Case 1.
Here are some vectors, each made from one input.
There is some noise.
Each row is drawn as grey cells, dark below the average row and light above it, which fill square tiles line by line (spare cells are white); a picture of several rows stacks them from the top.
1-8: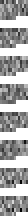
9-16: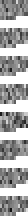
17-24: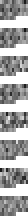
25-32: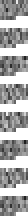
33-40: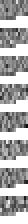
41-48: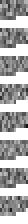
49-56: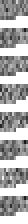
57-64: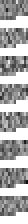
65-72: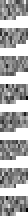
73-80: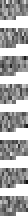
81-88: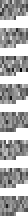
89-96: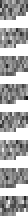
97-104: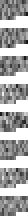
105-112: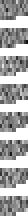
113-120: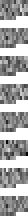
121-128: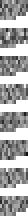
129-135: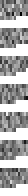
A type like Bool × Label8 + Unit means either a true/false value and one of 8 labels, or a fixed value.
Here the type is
Bool × Label7 + Line7.
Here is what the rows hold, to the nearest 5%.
About 65% of them hold one of 7 labels and a true/false value. The rest hold a point on a 7-point line.
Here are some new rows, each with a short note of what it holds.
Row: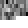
one of 7 labels and a true/false value
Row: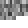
a point on a 7-point line
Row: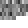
a point on a 7-point line
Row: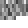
a point on a 7-point line
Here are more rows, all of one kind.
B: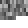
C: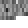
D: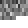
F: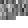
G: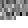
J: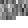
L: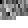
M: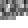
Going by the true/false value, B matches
C and D.
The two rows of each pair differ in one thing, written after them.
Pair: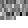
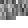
the label
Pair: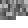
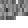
the label
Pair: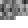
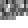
the true/false value
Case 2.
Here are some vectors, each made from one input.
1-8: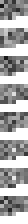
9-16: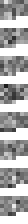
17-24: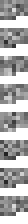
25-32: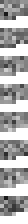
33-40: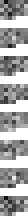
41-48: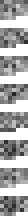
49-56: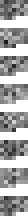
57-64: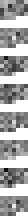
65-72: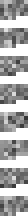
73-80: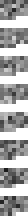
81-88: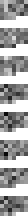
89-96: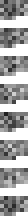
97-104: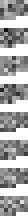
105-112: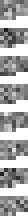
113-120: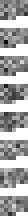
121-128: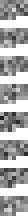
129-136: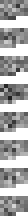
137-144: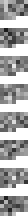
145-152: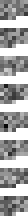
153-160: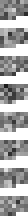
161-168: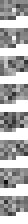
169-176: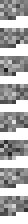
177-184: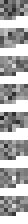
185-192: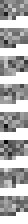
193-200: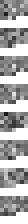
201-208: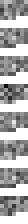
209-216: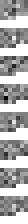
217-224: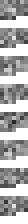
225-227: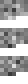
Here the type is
Circle15 × Tree11 + Line20.
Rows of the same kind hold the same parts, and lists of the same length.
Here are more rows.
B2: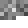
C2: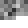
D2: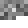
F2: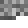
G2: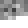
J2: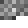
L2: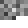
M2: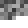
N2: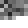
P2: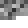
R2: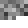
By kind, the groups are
B2, D2, F2, J2, L2, R2
C2, G2, M2, N2, P2

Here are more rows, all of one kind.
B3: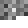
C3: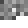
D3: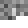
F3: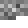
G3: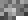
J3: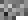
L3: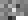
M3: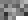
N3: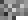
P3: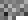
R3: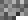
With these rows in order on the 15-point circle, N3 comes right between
J3 and P3.
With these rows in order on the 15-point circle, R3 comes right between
C3 and G3.
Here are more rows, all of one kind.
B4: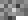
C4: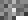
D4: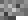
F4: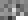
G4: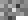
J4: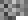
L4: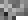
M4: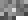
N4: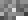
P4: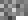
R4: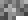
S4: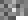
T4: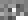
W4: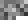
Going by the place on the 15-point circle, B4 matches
G4, J4, P4 and S4.
